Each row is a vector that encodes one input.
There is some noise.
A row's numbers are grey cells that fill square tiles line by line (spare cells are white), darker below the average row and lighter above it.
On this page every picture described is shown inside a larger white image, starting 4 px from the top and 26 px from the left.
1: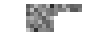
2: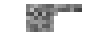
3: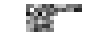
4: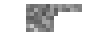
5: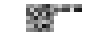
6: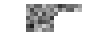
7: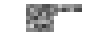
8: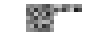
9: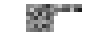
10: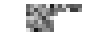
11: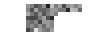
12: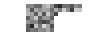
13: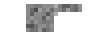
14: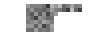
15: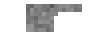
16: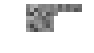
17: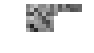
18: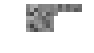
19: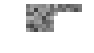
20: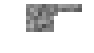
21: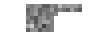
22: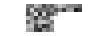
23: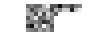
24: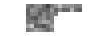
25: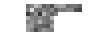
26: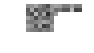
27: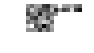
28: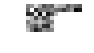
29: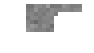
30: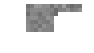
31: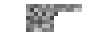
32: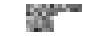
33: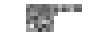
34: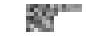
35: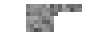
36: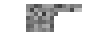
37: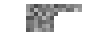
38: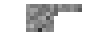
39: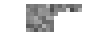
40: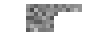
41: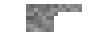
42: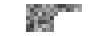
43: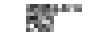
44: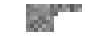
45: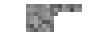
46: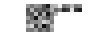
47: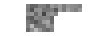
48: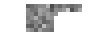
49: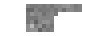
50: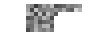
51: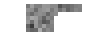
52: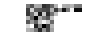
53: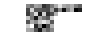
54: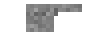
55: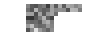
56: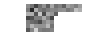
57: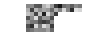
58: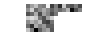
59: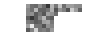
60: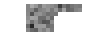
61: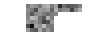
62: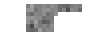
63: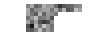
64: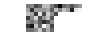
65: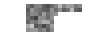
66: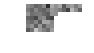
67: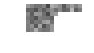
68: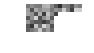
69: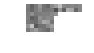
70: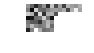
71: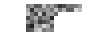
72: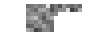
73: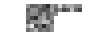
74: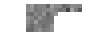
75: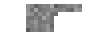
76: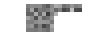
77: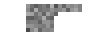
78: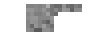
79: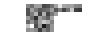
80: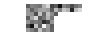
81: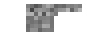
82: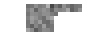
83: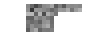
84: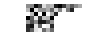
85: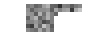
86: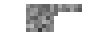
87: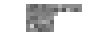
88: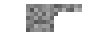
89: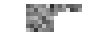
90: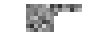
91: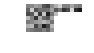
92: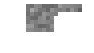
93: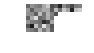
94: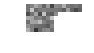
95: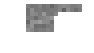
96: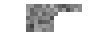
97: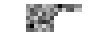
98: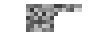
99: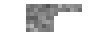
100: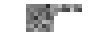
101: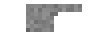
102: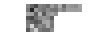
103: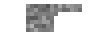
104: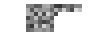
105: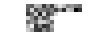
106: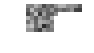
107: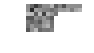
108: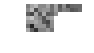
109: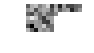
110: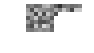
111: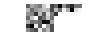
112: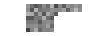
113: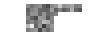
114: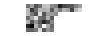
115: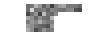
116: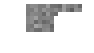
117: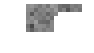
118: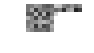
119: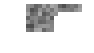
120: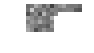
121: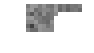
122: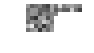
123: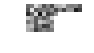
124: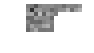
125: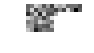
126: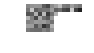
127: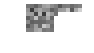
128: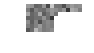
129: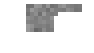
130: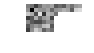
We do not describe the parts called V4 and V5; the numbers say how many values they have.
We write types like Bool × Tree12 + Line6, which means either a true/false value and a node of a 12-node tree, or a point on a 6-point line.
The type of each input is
((Bool × Bool × Bool + Unit) × V5 + V4) × Line6.
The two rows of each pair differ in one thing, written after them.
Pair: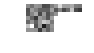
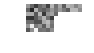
the place on the 6-point line
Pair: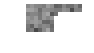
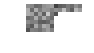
the value of V5
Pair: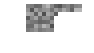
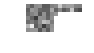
the value of V5
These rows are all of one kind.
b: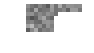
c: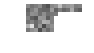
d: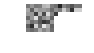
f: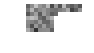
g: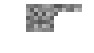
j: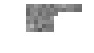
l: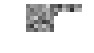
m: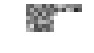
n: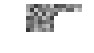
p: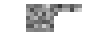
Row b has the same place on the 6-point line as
d, g, l and n.
